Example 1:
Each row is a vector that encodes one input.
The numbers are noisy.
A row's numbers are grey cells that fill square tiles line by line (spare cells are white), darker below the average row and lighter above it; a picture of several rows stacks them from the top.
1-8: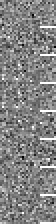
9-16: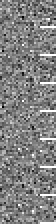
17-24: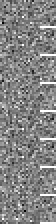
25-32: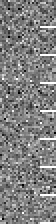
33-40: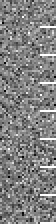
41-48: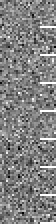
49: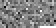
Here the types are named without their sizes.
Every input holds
either a point on a line, or three true/false values.
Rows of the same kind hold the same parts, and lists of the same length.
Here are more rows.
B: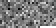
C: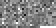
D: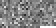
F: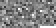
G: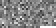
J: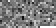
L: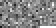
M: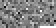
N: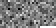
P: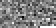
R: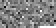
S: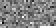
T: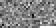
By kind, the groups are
B, J, N, P
C, D, F, G, L, M, R, S, T

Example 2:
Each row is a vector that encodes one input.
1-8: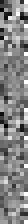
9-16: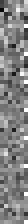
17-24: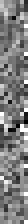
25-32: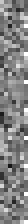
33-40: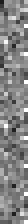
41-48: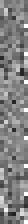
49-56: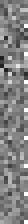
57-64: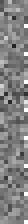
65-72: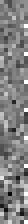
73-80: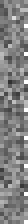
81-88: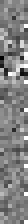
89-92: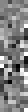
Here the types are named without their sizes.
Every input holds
a label, together with either a fixed value, or four true/false values.
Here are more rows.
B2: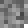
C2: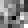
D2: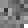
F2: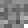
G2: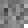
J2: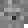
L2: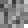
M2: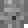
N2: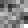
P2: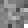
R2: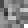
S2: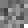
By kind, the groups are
B2, C2, D2, F2, G2, J2, L2, M2, P2, R2, S2
N2

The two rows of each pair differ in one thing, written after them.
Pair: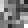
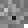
the label
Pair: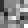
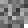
one of the four true/false values
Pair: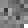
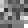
one of the four true/false values
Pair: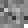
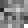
one of the four true/false values
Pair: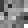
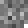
one of the four true/false values
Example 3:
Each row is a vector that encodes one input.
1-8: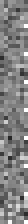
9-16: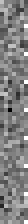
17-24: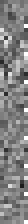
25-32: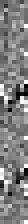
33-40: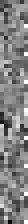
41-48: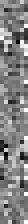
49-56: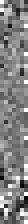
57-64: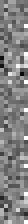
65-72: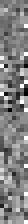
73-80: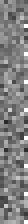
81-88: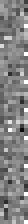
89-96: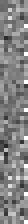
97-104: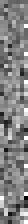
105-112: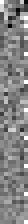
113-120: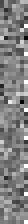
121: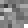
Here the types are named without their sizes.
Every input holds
a label, together with either a fixed value, or four true/false values.
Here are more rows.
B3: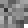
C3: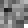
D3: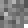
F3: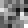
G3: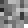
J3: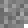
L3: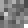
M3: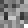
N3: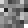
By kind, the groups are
B3, C3, N3
D3, F3, G3, J3, L3, M3

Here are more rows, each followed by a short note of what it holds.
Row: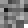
a label
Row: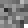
a label
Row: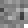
a label and four true/false values
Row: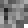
a label
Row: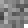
a label and four true/false values
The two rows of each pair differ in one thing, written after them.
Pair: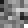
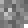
the label
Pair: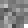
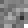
one of the four true/false values
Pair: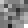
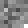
one of the four true/false values
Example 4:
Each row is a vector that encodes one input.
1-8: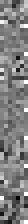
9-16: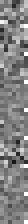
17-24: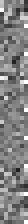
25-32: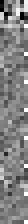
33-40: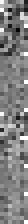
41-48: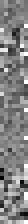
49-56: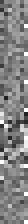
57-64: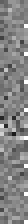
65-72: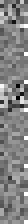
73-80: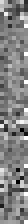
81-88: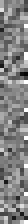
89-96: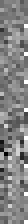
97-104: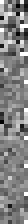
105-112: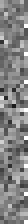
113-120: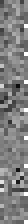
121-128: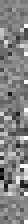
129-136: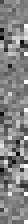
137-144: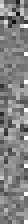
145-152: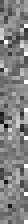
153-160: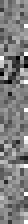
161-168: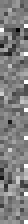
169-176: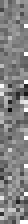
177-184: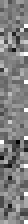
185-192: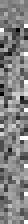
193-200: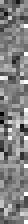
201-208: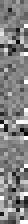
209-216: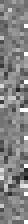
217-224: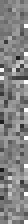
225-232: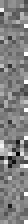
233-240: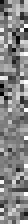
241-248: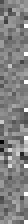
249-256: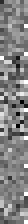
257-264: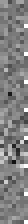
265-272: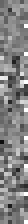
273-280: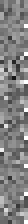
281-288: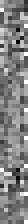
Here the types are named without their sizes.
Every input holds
either a label, or four true/false values.
